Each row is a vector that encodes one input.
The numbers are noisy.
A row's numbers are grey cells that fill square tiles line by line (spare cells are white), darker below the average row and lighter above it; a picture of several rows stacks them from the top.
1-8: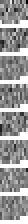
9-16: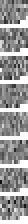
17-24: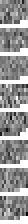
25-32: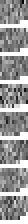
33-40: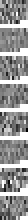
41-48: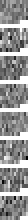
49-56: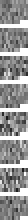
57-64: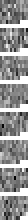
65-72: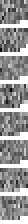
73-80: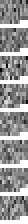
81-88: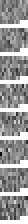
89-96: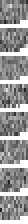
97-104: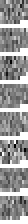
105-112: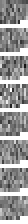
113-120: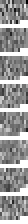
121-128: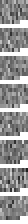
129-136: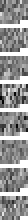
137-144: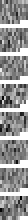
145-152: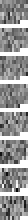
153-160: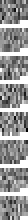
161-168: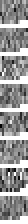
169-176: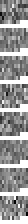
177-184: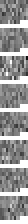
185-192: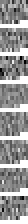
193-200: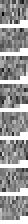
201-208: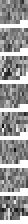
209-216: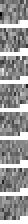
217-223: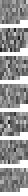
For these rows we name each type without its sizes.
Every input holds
a point on a circle, a point on a line and a node of a tree, together with either a fixed value, or three true/false values.
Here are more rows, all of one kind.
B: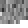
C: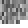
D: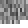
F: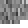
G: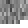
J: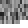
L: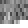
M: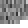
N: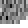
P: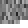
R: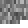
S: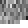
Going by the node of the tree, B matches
L, M, N and P.
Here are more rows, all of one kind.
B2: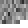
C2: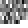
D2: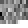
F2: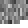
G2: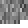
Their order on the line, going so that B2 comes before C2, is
G2, B2, F2, C2, D2.
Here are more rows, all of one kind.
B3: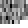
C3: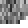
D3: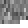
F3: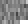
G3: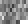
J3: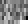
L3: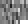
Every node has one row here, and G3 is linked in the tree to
C3 and F3.
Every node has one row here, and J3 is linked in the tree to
B3 and F3.
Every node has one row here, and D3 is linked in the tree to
L3.
